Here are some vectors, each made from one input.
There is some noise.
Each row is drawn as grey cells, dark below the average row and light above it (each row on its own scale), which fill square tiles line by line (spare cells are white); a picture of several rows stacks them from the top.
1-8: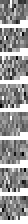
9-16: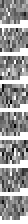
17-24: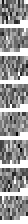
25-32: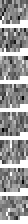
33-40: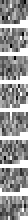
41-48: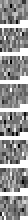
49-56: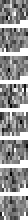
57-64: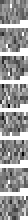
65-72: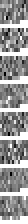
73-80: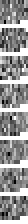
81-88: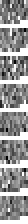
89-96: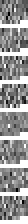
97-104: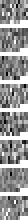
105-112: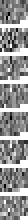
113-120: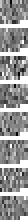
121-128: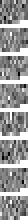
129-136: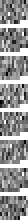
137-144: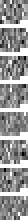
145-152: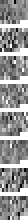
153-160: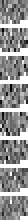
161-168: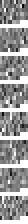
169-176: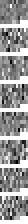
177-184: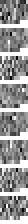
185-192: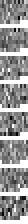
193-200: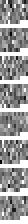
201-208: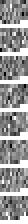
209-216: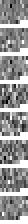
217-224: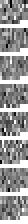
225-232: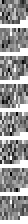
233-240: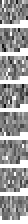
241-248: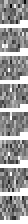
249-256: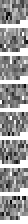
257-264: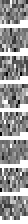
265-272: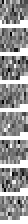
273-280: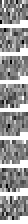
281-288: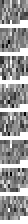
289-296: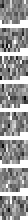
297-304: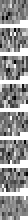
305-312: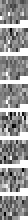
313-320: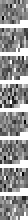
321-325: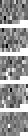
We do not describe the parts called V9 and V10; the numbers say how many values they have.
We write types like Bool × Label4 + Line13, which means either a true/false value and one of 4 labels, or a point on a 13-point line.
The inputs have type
(Bool × Bool × Bool + V9) × Label11 × V10 + Circle8.
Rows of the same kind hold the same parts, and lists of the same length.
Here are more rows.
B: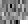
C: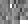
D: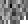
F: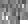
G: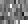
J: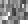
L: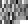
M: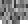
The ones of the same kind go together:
B, D, F, J
C, G, M
L

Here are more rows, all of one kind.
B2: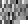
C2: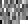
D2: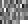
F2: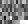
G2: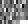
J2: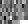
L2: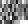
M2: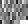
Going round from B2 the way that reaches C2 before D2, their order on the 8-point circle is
B2, M2, C2, D2, G2, J2, F2, L2.
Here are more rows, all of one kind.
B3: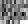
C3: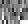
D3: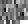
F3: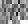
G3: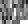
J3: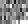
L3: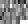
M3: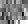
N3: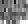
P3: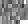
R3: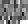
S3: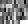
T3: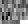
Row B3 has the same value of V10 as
N3, P3 and T3.
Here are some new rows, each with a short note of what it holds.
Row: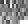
one of 11 labels, three true/false values and a value of V10
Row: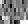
one of 11 labels, a value of V9 and a value of V10
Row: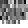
one of 11 labels, three true/false values and a value of V10
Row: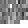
one of 11 labels, three true/false values and a value of V10
